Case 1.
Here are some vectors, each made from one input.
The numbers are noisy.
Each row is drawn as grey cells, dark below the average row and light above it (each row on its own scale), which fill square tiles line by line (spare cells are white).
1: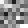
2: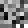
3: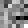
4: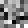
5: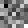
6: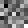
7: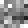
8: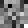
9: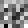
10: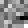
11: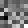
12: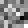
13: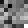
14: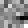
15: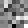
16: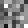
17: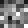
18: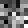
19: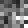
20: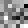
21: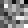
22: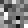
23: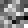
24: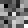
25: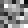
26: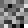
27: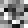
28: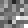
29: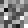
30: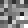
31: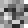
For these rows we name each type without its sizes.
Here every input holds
either a fixed value, or three true/false values.
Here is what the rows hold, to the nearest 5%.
About 20% of them hold a fixed value. The rest hold three true/false values.
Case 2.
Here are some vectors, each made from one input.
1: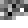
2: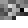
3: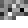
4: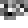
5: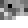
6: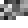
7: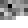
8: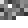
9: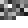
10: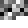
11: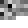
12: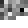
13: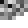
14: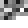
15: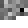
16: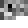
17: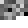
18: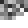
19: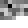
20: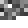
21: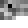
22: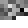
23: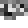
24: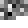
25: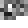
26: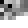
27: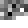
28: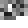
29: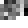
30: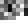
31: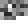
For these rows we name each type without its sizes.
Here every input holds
three true/false values.
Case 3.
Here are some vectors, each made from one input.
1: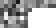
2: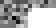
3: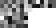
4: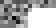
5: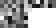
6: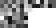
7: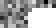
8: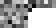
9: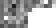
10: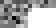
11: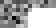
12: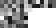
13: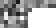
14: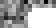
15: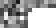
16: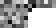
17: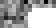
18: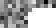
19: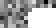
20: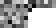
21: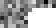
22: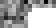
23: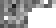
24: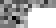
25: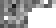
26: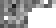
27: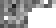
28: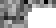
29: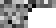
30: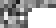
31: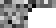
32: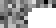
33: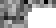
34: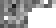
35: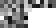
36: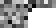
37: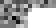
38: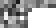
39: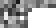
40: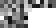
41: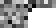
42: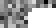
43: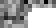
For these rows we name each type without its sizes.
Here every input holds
a point on a line.
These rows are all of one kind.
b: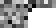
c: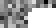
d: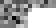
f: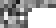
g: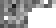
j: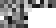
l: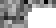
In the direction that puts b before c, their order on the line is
j, b, g, f, c, l, d.
